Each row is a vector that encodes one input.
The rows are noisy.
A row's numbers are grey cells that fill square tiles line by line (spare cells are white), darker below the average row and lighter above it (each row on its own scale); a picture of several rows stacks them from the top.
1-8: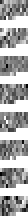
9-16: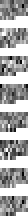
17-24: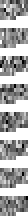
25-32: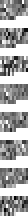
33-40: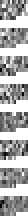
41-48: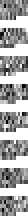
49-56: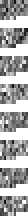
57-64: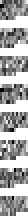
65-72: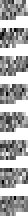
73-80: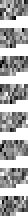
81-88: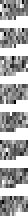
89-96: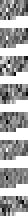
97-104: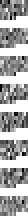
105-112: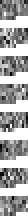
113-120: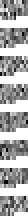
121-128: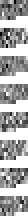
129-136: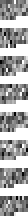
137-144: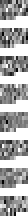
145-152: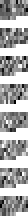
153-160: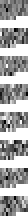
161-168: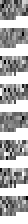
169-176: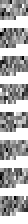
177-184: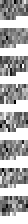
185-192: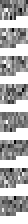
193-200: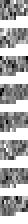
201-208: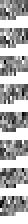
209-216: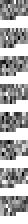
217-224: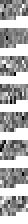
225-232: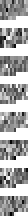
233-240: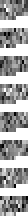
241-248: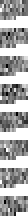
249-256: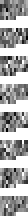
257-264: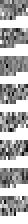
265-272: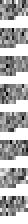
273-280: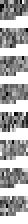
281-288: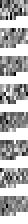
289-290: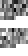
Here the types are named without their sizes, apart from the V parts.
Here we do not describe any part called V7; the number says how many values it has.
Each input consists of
three true/false values, together with either a point on a line, or a list of values of V7.
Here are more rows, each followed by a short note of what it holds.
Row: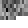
a point on a line and three true/false values
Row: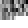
three true/false values, together with a list of two items
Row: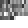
three true/false values, together with a list of two items
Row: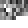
three true/false values, together with the empty list
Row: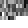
three true/false values, together with a list of two items
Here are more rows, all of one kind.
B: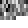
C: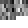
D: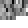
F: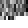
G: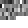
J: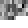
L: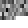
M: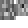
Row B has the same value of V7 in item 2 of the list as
C and G.
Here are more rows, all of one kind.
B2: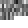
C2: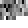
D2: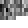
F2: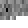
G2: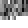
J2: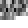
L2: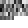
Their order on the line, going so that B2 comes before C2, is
B2, C2, L2, J2, D2, F2, G2.
